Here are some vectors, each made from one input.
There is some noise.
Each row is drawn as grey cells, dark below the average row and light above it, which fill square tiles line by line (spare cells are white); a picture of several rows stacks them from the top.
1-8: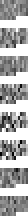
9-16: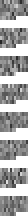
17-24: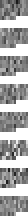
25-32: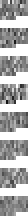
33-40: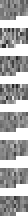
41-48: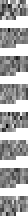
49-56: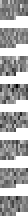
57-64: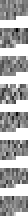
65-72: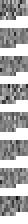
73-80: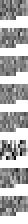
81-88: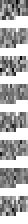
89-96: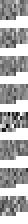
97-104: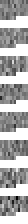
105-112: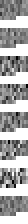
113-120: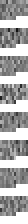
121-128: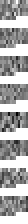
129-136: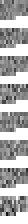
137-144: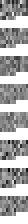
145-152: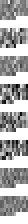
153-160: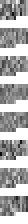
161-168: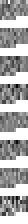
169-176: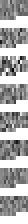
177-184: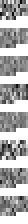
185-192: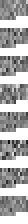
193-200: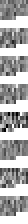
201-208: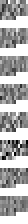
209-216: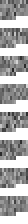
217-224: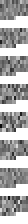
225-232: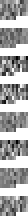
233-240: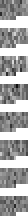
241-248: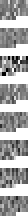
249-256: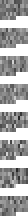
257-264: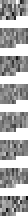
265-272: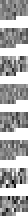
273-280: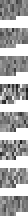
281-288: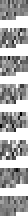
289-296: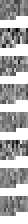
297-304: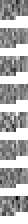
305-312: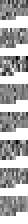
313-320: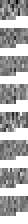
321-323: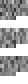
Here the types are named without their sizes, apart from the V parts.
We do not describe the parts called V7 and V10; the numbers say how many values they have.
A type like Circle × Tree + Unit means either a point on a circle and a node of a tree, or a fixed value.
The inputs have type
Bool × V10 + List(Line) + V7 × V7.
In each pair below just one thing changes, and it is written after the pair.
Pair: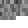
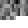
the place on the line in item 1 of the list
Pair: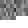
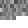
the place on the line in item 1 of the list
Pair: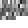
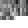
the place on the line in item 2 of the list
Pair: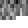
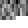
the place on the line in item 2 of the list
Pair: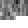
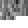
the place on the line in item 2 of the list
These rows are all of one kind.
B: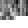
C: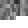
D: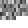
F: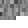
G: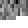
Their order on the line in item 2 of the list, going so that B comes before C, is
D, B, C, G, F.
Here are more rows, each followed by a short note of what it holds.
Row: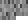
two values of V7
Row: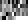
two values of V7
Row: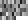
a list of two items
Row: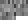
two values of V7
